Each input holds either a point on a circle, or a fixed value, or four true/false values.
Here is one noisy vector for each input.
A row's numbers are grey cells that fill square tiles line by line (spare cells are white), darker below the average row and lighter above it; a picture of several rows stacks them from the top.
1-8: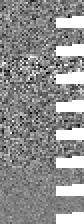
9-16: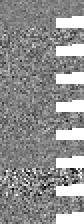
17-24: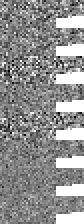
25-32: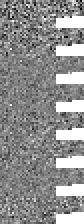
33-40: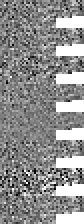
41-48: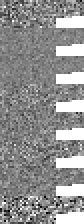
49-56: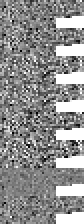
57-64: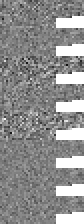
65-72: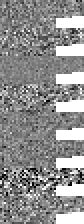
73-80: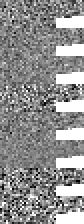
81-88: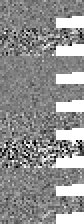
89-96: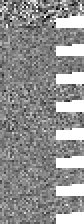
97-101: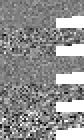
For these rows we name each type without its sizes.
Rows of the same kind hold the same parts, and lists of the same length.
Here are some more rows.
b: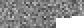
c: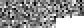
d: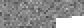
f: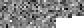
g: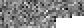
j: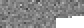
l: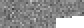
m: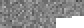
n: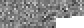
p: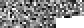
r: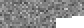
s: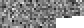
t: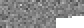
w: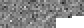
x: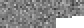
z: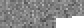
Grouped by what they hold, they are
b, d, f, l, m, n, p, r, w, z
c, j, t
g, s, x

